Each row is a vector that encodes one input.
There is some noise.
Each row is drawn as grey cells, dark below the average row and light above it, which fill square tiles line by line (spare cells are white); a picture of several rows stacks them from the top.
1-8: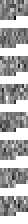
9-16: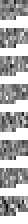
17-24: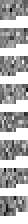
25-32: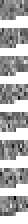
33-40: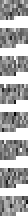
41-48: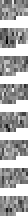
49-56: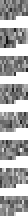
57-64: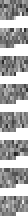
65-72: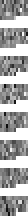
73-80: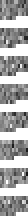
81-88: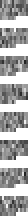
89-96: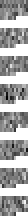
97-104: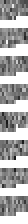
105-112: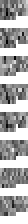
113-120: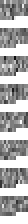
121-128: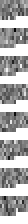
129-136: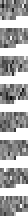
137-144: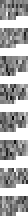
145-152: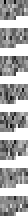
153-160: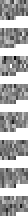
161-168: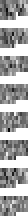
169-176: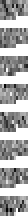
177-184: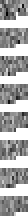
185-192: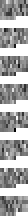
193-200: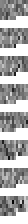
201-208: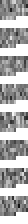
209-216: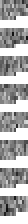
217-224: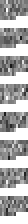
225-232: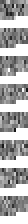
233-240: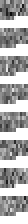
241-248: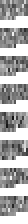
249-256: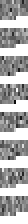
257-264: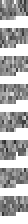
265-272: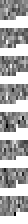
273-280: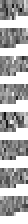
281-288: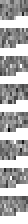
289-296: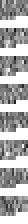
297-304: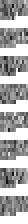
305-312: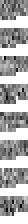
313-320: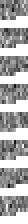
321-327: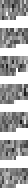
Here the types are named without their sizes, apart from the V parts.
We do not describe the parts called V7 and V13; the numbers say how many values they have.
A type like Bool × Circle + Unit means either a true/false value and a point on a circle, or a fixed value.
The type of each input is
List(Circle) × V7 × V13.
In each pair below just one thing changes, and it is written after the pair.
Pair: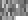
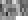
the value of V13
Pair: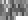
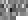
the value of V7
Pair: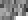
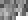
the place on the circle in item 1 of the list
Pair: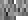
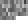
the value of V13
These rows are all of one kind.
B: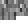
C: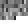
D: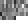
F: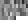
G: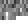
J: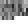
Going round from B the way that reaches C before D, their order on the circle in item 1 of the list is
B, C, G, J, D, F.
